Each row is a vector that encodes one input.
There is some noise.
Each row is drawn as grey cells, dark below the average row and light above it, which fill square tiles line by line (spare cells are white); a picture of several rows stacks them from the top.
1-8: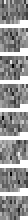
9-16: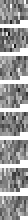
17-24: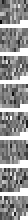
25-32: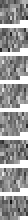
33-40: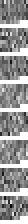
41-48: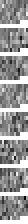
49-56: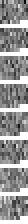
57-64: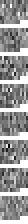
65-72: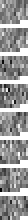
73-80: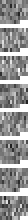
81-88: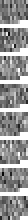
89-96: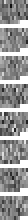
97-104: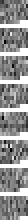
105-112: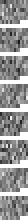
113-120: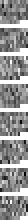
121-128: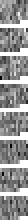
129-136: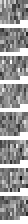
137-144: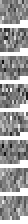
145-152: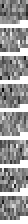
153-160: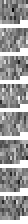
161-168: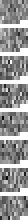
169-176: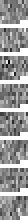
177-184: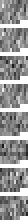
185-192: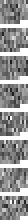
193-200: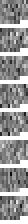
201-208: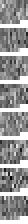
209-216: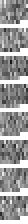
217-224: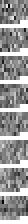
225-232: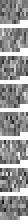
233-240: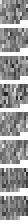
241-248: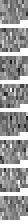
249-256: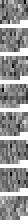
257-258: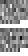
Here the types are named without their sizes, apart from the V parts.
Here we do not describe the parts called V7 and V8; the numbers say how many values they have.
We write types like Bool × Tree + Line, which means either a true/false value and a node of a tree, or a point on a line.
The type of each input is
Bool × V8 + Line × (Line + List(V7)).
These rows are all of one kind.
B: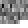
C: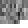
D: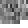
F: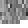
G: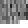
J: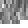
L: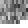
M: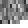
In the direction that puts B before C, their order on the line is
M, G, B, C, D, F, L, J.
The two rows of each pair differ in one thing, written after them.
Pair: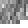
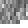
the value of V7 in item 1 of the list
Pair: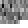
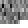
the value of V7 in item 1 of the list
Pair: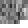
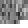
the value of V7 in item 1 of the list
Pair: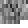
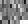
the place on the line
